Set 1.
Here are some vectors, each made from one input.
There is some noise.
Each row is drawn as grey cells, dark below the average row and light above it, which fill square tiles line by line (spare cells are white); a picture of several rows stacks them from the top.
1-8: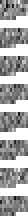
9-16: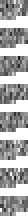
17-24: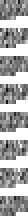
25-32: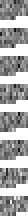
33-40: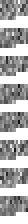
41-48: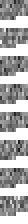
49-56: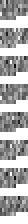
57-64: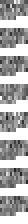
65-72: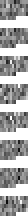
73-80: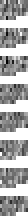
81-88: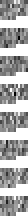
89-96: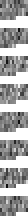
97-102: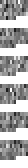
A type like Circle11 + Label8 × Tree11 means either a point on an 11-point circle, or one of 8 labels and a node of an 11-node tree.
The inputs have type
Bool × Line9 + Line8 × Line8.
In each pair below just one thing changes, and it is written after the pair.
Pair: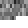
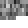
the place on the 9-point line
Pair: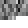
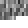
the place on the 9-point line
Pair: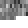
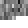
the true/false value
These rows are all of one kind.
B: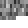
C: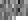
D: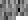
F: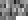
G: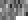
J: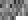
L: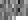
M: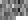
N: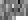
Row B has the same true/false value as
F, G and J.
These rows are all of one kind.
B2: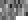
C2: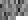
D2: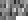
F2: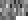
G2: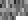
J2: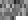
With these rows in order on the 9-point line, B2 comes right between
F2 and J2.
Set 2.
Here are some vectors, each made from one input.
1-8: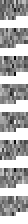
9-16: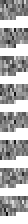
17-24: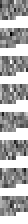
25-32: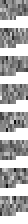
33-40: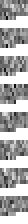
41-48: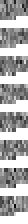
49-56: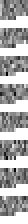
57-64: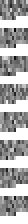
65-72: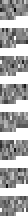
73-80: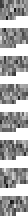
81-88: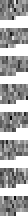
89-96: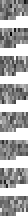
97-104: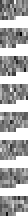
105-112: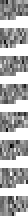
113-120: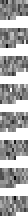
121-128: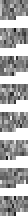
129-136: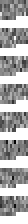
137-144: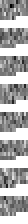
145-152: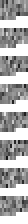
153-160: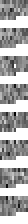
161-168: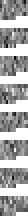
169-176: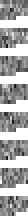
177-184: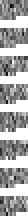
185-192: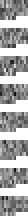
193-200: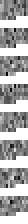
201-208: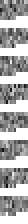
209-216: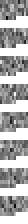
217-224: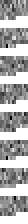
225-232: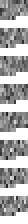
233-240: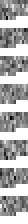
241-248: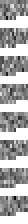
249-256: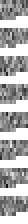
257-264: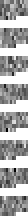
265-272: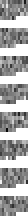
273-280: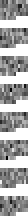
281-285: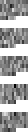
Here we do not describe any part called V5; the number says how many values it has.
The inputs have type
(Circle17 + V5) × Line11.
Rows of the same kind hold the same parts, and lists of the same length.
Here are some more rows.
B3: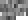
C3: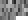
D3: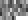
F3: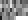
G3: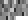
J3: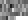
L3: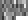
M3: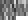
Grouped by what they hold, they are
B3, C3, F3, J3
D3, G3, L3, M3

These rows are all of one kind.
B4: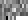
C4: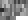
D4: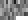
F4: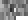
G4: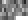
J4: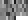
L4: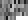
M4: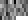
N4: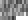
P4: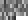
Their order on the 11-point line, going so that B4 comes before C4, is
B4, L4, G4, C4, N4, P4, J4, F4, M4, D4.
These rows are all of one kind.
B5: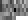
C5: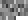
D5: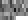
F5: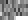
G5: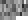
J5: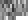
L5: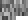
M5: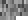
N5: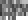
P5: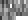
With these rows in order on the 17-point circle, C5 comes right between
L5 and M5.
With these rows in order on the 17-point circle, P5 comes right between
B5 and J5.
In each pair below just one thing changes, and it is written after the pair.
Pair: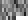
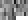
the place on the 11-point line
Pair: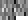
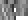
the value of V5
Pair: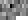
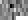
the place on the 11-point line
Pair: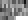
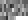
the value of V5
